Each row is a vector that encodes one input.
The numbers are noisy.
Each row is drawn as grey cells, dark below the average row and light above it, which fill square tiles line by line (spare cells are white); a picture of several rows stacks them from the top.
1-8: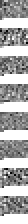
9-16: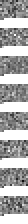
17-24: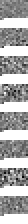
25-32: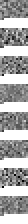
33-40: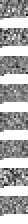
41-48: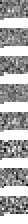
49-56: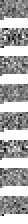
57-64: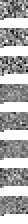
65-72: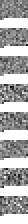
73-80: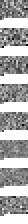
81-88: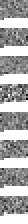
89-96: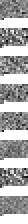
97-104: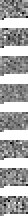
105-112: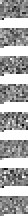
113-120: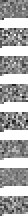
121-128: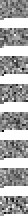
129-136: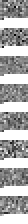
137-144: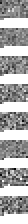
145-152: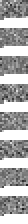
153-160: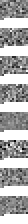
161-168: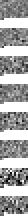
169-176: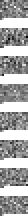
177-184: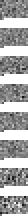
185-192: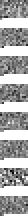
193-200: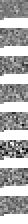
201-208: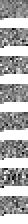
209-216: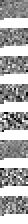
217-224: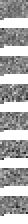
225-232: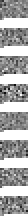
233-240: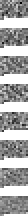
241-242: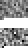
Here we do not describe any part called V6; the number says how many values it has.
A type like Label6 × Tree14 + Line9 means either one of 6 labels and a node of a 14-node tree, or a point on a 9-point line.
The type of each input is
Line7 + Line12 × V6.
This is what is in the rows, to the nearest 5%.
About 25% of them hold a point on a 7-point line. The rest hold a point on a 12-point line and a value of V6.
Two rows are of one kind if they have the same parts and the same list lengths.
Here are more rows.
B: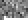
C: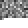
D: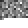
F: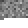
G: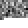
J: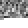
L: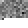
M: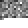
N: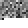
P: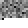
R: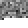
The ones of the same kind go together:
B, C, D, F, G, J, M
L, N, P, R

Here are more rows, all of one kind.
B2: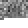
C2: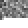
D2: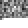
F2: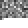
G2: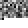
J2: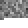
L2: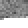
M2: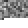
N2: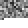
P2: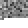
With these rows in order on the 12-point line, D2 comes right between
M2 and P2.
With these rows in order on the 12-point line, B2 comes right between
L2 and P2.
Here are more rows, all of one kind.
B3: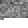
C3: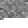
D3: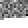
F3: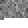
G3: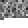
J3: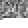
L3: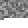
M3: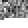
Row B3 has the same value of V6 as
F3 and G3.
